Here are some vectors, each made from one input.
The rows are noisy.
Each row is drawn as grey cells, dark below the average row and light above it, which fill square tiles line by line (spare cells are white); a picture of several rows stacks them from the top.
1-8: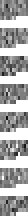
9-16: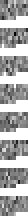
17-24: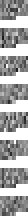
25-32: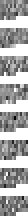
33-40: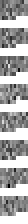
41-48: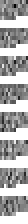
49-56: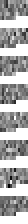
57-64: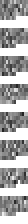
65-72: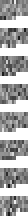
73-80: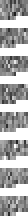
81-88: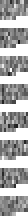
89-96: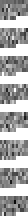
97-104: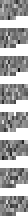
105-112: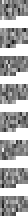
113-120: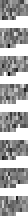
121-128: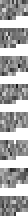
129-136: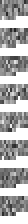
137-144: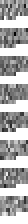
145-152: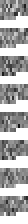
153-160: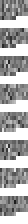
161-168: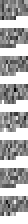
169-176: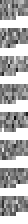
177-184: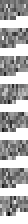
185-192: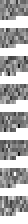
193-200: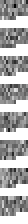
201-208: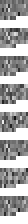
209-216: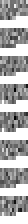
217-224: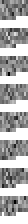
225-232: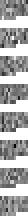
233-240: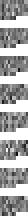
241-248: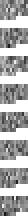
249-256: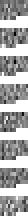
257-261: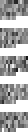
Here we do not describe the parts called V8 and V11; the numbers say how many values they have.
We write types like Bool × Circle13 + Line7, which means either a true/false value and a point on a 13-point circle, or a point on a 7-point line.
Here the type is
(Bool × Label9 × V11 + Unit) × V8.
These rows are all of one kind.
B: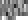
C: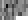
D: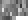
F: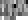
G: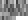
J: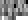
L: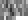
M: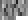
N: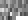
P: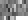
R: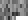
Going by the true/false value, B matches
G, L and P.
